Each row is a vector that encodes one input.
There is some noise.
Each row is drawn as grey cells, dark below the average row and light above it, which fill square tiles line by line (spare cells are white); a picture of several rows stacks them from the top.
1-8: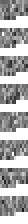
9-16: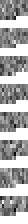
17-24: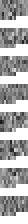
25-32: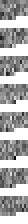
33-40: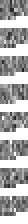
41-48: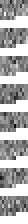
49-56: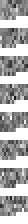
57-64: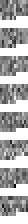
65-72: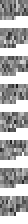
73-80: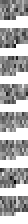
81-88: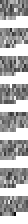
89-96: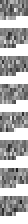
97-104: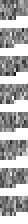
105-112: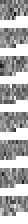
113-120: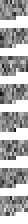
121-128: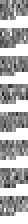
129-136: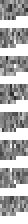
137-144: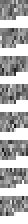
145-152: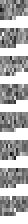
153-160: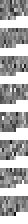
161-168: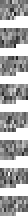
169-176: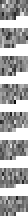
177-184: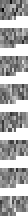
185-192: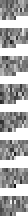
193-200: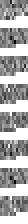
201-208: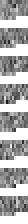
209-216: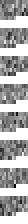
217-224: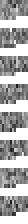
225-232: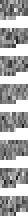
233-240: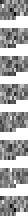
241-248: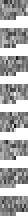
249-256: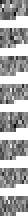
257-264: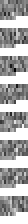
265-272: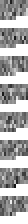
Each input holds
a node of each of two 14-node trees.
